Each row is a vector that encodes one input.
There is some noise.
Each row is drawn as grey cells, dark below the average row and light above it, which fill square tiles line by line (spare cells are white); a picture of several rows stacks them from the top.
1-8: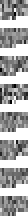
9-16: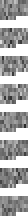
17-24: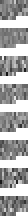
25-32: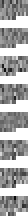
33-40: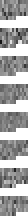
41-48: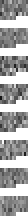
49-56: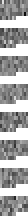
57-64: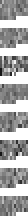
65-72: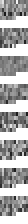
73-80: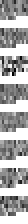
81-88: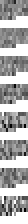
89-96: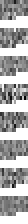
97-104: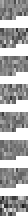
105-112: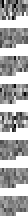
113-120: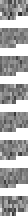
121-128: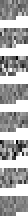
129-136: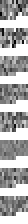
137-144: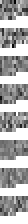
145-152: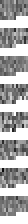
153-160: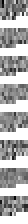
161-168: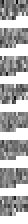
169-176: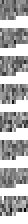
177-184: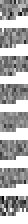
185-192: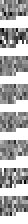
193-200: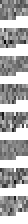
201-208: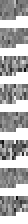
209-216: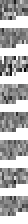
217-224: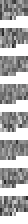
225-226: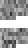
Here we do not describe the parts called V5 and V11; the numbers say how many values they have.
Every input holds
a value of V5, together with either a point on an 8-point circle, or a true/false value and a value of V11.
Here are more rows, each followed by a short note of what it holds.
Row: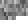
a true/false value, a value of V5 and a value of V11
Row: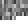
a point on an 8-point circle and a value of V5
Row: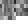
a true/false value, a value of V5 and a value of V11
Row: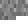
a point on an 8-point circle and a value of V5
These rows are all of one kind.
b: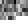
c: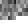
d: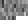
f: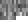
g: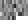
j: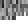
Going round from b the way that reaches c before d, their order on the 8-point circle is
b, c, f, j, d, g.
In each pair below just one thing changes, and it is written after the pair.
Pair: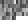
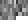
the value of V11
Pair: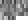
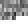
the value of V5
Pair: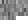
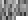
the value of V11
